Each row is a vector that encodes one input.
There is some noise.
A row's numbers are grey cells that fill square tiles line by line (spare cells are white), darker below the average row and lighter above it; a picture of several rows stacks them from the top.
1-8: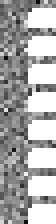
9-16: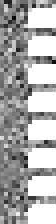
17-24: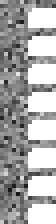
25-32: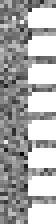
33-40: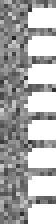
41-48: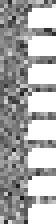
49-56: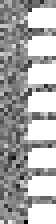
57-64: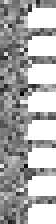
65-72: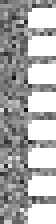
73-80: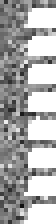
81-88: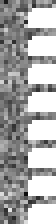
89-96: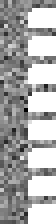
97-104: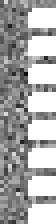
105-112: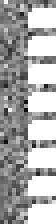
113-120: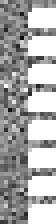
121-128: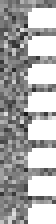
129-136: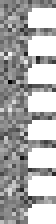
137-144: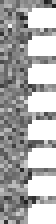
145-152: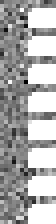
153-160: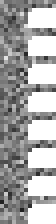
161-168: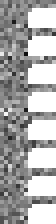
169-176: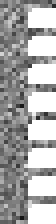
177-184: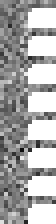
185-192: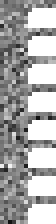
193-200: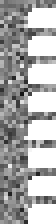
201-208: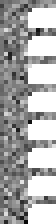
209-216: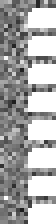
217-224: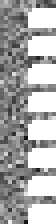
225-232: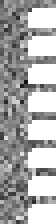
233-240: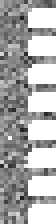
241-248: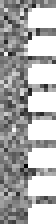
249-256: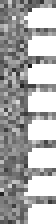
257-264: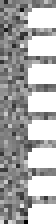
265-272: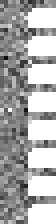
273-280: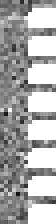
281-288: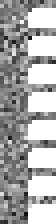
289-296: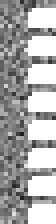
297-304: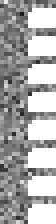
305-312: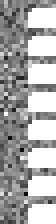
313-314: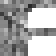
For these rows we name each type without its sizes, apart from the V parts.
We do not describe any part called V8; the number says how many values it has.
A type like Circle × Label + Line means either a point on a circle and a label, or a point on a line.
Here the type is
(Bool × Line + V8) × Circle.
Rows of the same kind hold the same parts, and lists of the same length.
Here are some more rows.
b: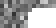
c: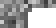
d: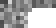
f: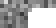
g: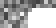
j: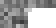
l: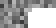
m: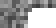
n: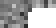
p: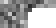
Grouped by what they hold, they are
b, d, g, m, p
c, f, j, l, n

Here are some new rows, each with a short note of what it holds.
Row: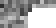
a point on a circle and a value of V8
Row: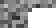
a point on a circle, a point on a line and a true/false value
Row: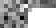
a point on a circle and a value of V8
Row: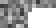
a point on a circle and a value of V8
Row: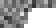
a point on a circle, a point on a line and a true/false value
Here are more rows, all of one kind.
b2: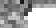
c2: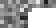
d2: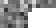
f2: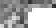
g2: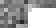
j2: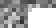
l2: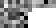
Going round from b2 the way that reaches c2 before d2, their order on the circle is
b2, f2, j2, c2, g2, d2, l2.
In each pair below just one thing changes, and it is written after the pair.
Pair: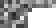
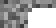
the place on the circle
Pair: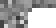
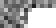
the true/false value
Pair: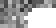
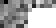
the place on the circle
